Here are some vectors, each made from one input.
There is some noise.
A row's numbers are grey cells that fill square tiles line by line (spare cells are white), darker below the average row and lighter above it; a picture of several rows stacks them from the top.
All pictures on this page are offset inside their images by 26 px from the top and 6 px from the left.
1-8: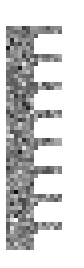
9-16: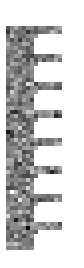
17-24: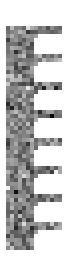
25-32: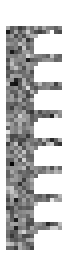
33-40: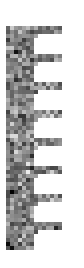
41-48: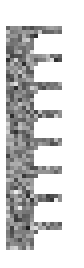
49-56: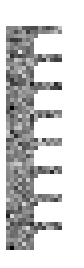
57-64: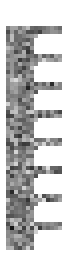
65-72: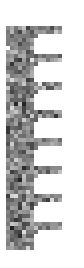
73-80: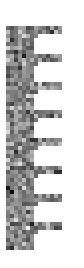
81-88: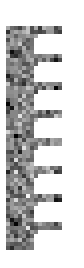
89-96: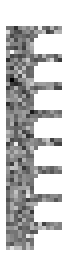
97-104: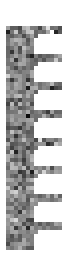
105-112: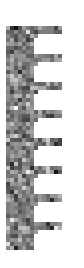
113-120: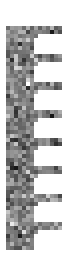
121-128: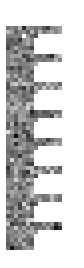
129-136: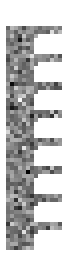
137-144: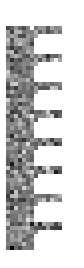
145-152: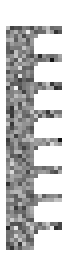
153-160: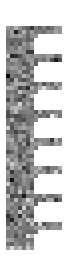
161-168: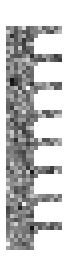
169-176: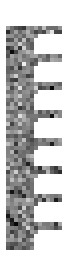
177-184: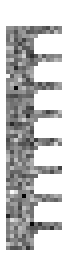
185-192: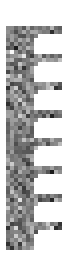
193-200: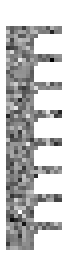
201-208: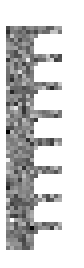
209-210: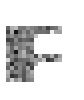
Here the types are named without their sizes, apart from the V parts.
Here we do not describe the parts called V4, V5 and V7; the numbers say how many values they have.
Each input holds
a true/false value, a value of V4, a value of V5 and a value of V7, together with a list of points on a line.
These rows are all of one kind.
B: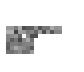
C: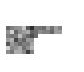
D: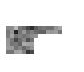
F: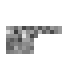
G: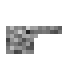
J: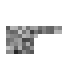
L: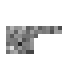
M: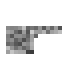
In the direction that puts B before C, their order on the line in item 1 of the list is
J, G, L, B, F, M, D, C.
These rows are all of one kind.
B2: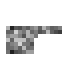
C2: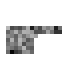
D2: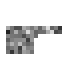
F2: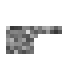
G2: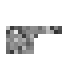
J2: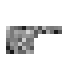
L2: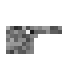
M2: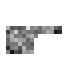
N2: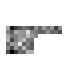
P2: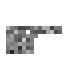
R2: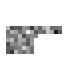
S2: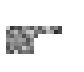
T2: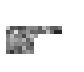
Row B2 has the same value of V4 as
G2, L2, P2 and T2.
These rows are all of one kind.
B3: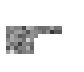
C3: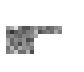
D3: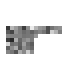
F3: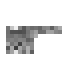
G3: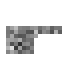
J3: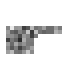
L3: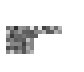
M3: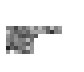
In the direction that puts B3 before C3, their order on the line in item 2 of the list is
G3, M3, L3, B3, D3, F3, J3, C3.
